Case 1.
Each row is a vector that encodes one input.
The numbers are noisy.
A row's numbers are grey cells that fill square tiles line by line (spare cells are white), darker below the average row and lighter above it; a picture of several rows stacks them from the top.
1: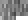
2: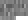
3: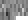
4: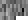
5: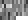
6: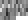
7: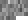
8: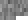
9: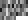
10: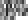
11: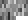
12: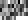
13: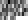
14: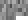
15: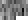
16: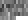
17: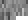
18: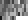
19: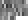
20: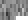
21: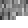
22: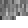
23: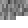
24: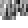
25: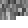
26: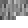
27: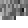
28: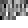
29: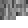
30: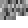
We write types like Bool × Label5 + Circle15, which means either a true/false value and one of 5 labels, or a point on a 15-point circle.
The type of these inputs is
Line4.
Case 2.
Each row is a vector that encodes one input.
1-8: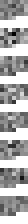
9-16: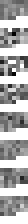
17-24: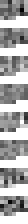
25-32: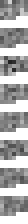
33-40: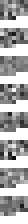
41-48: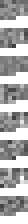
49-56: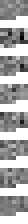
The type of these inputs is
Line11.
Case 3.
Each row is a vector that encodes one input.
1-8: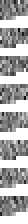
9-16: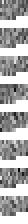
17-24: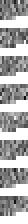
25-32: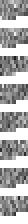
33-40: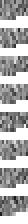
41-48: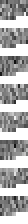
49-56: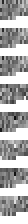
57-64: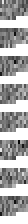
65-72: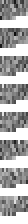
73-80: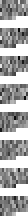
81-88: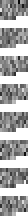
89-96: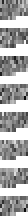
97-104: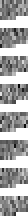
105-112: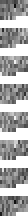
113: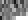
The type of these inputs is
Bool × Bool × Bool × Bool.
